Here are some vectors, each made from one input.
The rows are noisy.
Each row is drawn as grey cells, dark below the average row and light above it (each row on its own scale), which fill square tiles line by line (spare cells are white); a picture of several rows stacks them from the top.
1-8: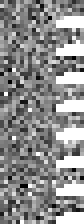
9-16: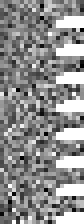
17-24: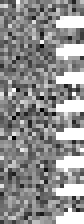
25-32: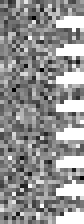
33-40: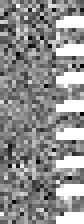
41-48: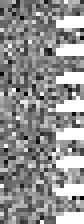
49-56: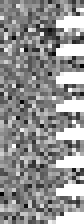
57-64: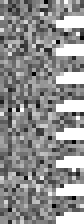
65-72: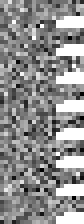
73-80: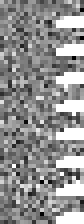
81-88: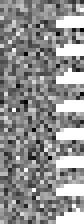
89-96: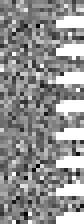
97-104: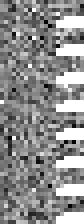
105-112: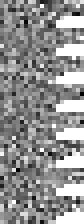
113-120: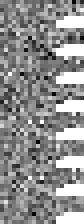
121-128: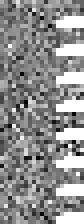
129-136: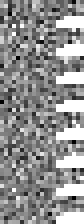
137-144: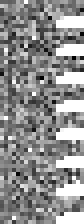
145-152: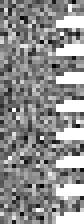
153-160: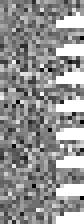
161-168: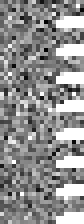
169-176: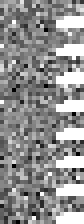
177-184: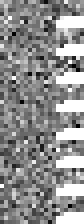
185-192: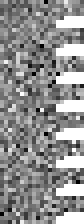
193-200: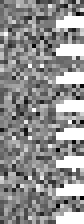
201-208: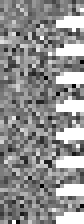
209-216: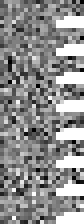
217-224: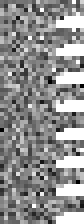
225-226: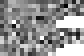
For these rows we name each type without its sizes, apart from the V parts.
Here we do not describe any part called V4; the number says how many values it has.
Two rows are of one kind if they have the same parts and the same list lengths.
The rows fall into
2 kinds.
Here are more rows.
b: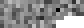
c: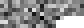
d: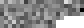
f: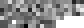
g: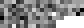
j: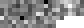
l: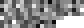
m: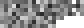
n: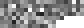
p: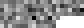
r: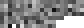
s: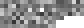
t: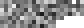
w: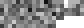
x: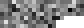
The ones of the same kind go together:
b, c, d, f, g, j, l, p, r, w, x
m, n, s, t

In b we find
two labels, a point on a line and a true/false value.
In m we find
three values of V4.
